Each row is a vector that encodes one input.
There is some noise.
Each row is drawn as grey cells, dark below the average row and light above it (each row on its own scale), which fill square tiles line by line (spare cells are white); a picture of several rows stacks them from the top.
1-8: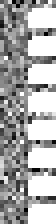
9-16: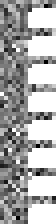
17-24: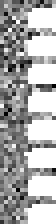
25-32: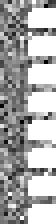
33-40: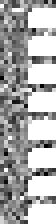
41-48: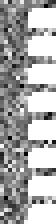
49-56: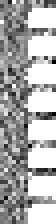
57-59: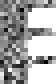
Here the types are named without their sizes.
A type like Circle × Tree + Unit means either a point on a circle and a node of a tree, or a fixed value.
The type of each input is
Bool × Line.
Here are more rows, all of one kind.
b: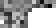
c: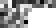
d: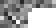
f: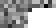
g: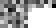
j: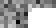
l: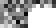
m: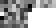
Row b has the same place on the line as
l and m.
